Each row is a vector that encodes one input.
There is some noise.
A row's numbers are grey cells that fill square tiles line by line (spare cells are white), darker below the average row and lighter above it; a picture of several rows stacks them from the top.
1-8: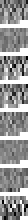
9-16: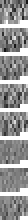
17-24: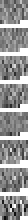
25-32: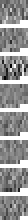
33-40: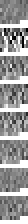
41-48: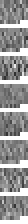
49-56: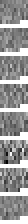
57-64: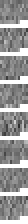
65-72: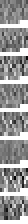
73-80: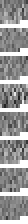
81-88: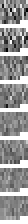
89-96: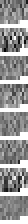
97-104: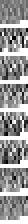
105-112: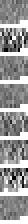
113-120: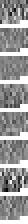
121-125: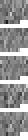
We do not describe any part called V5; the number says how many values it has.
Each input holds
a point on a 7-point line, together with either a point on a 7-point line, or a value of V5.
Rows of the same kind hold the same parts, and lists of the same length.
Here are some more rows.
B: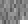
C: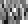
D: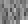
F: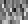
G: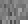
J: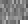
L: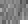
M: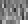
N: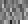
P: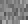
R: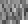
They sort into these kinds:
B, C, D, L, R
F, G, J, M, N, P

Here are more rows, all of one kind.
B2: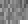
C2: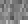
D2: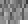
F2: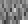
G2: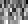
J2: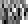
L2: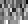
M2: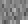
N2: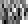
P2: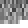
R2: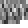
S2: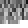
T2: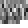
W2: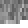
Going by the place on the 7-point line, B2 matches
D2, F2, M2 and S2.
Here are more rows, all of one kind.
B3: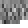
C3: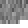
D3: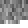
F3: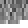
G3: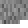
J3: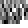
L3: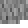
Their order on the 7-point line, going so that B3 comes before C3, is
D3, L3, J3, G3, B3, C3, F3.
